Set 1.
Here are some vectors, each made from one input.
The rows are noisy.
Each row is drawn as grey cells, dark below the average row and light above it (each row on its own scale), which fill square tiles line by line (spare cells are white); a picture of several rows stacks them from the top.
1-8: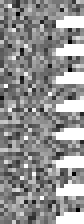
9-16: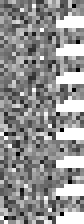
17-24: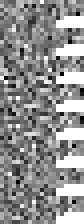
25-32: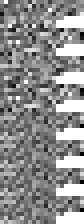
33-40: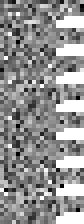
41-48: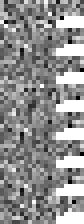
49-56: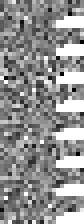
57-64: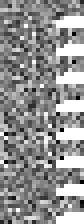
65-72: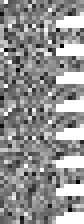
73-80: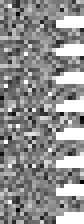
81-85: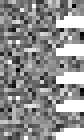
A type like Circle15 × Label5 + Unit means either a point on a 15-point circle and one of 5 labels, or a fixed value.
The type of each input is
Label9.
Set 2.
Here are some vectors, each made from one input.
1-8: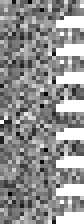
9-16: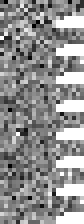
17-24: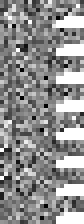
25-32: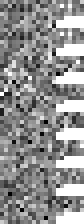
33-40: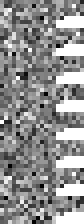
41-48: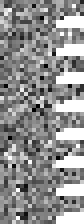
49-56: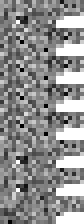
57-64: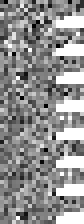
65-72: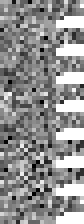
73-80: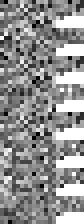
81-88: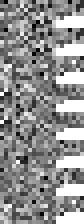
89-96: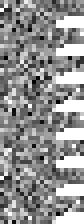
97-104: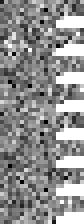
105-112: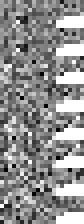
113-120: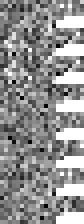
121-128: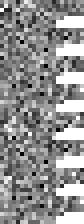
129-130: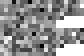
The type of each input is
Label10.
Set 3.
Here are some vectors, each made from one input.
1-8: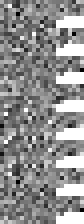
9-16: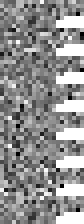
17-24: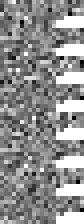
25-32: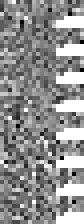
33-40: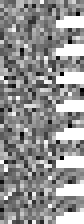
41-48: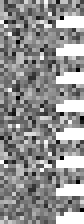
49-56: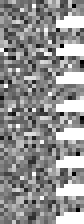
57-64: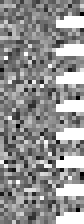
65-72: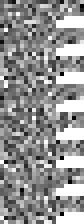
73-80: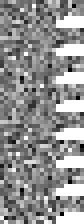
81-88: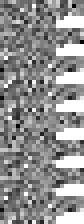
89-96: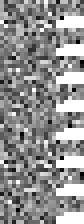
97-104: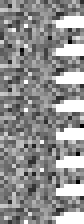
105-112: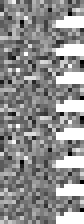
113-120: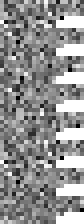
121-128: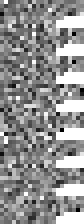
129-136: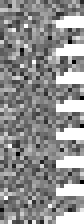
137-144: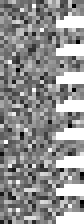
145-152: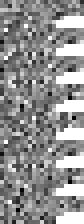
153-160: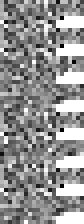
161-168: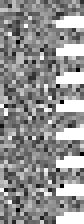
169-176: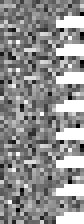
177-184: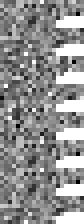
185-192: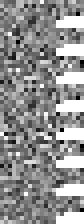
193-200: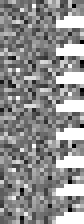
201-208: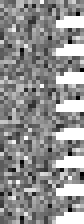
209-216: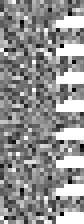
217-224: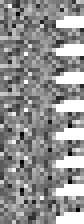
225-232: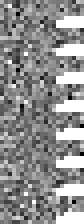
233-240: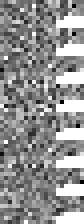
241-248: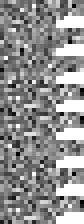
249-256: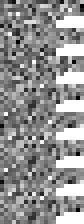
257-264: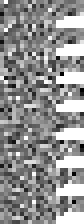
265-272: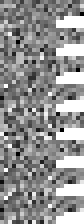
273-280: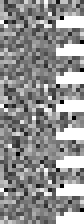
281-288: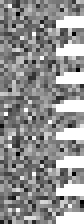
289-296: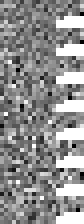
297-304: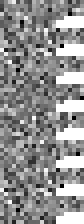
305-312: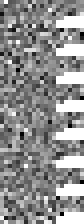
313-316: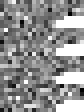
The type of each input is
Label9.
